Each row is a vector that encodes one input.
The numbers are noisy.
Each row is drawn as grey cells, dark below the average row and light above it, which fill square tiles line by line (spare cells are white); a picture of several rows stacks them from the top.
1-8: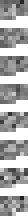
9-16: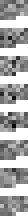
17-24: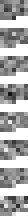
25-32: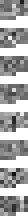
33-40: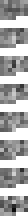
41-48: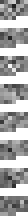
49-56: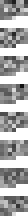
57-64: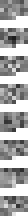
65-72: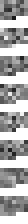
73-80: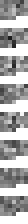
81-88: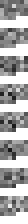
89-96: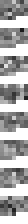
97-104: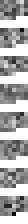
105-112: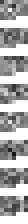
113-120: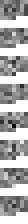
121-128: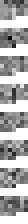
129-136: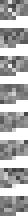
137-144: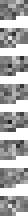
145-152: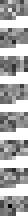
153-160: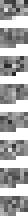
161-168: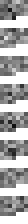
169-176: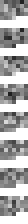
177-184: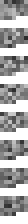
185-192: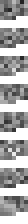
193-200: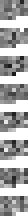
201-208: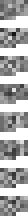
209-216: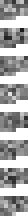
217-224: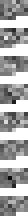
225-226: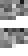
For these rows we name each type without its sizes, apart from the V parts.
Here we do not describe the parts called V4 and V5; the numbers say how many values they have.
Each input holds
a node of a tree, together with either a true/false value and a value of V4, or a value of V5.
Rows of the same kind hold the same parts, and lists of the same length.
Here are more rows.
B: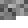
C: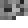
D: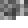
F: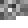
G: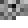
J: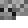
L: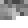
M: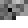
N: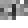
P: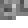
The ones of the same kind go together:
B, D, J, M, N
C, F, G, L, P

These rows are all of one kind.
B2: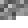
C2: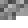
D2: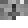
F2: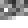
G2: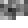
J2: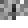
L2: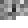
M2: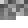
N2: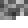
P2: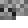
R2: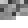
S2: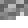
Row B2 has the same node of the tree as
C2, M2, R2 and S2.
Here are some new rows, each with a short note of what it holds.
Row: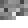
a node of a tree, a true/false value and a value of V4
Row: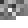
a node of a tree, a true/false value and a value of V4
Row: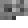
a node of a tree, a true/false value and a value of V4
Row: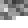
a node of a tree, a true/false value and a value of V4
